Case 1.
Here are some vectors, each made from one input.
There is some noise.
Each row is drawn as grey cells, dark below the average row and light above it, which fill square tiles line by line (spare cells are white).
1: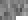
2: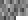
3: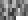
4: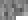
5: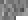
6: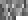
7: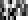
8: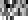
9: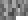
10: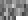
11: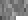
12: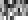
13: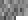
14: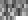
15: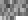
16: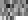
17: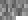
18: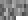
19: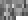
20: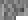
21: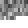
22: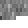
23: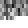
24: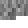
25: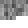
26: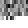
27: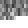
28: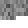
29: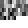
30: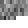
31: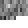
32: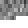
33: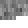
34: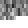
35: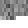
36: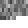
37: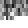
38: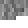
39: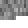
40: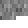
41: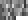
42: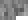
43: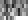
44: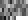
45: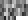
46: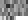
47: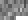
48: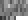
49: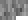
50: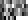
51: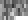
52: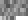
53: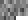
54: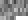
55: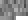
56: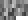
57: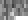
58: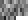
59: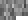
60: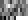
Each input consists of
either a point on a 5-point line, or a point on a 6-point line.
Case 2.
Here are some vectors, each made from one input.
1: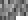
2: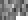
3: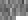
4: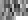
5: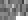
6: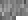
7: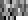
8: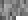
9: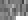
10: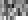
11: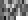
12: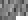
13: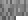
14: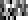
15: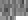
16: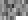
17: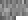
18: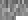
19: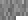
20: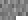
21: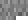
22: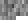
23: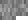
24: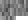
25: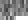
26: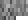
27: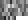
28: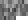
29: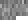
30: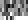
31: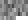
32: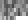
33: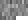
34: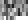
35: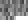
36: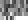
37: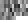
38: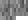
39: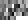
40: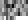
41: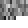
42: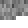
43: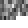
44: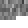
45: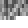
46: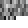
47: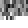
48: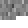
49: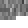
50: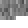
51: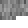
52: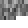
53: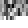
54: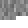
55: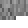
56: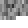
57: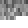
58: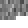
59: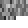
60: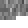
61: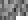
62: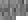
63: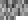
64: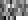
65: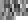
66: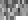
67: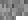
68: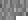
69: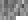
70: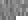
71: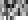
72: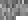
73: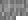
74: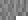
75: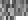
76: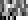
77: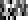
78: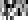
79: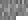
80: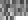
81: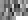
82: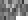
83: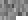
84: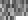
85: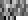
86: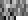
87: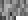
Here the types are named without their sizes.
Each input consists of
a list of points on a line.
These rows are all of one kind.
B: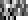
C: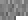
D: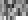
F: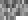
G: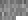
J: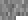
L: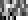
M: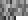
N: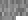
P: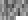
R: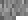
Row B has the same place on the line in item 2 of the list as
G, L and N.
